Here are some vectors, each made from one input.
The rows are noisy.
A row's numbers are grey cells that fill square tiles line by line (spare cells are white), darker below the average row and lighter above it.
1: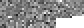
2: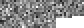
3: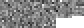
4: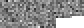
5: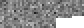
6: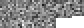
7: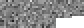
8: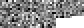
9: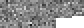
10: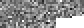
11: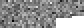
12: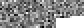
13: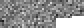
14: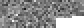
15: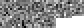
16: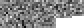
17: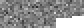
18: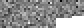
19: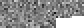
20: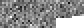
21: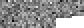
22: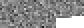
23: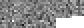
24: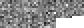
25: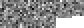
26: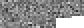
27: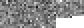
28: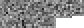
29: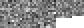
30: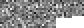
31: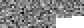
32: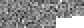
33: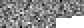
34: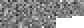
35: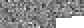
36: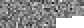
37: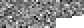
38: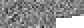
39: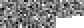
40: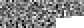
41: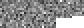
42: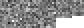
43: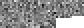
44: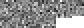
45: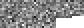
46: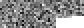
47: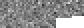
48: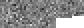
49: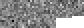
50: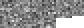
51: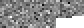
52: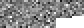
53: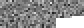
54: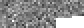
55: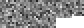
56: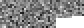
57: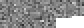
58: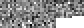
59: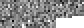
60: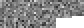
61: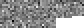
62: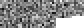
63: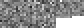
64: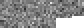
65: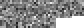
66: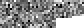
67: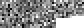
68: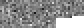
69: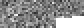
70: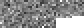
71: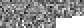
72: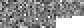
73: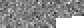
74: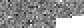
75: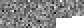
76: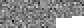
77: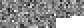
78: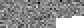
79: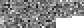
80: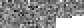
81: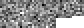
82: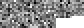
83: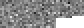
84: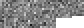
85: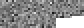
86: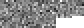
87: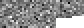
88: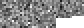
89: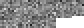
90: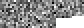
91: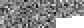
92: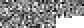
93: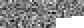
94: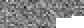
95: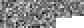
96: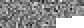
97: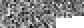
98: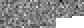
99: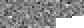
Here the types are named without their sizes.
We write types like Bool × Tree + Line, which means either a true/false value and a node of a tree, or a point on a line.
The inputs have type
(Bool × Bool × Bool × Bool + Tree) × Label.
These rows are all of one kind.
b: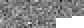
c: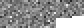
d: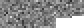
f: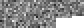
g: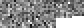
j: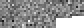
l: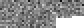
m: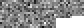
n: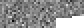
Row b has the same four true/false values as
c, d and l.
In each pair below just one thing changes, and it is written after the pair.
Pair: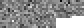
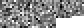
the label
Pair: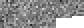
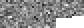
the label
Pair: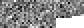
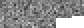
the label
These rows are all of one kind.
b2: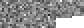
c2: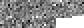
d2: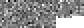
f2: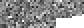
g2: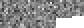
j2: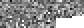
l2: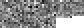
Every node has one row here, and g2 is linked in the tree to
j2.
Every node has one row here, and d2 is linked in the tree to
b2 and f2.
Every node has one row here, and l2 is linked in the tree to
c2.
